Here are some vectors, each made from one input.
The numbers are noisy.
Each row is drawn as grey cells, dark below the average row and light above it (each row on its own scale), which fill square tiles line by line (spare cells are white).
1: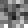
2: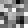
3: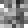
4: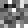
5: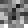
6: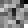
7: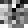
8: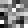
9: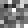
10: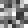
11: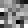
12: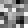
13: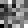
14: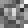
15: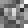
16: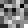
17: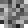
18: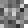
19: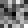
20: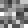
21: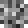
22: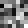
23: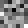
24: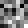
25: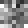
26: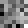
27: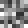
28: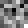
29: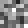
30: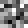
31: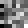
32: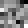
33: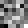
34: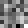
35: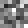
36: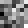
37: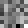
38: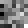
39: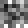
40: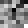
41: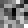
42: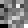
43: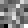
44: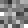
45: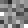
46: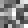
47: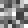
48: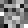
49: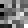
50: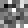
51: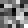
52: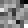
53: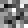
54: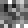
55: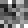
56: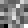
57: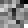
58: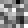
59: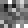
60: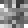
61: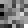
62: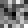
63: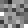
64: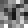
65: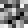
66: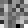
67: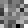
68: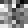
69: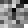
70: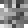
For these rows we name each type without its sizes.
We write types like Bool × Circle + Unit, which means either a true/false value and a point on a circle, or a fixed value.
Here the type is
Label.
